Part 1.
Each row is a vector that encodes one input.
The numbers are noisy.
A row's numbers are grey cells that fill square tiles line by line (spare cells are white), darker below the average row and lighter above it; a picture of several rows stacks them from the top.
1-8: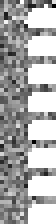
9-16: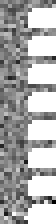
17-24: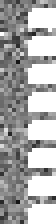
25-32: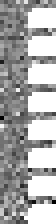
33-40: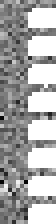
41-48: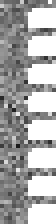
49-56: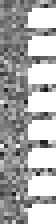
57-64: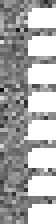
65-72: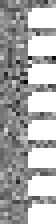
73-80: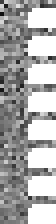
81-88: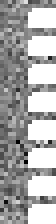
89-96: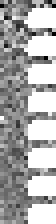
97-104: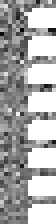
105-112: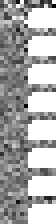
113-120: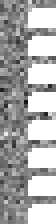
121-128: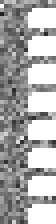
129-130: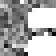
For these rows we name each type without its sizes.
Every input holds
either a point on a circle and a label, or a fixed value.
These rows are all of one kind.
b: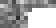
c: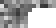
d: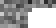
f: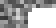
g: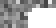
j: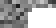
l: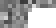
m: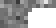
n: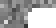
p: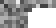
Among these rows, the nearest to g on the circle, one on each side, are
c and n.
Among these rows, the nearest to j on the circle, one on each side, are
l and m.
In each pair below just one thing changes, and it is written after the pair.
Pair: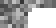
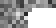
the label
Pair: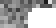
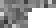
the place on the circle
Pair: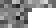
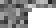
the label
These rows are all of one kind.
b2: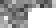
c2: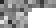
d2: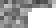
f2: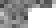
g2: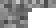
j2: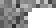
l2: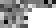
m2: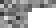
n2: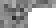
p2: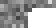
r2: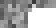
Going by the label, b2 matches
f2, g2 and n2.
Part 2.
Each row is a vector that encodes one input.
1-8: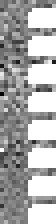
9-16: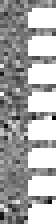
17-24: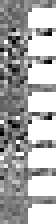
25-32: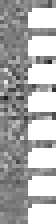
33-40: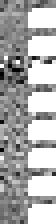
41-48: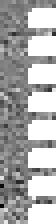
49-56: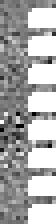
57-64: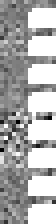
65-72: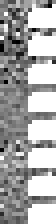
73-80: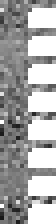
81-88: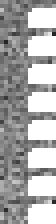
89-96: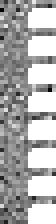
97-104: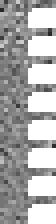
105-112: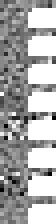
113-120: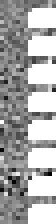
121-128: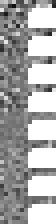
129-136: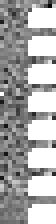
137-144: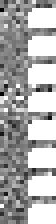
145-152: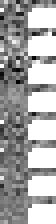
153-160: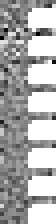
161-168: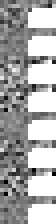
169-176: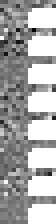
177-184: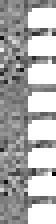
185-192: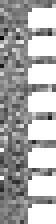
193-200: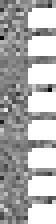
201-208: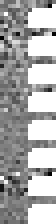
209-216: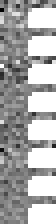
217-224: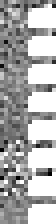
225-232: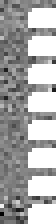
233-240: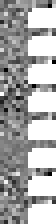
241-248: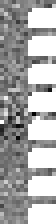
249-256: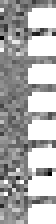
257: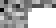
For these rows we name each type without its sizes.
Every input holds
a point on a line and a true/false value.
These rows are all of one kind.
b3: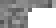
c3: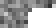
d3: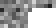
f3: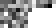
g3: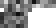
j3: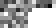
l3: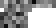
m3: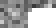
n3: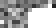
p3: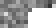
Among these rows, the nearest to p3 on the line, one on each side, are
g3 and l3.
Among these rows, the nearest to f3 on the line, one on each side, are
m3 and n3.
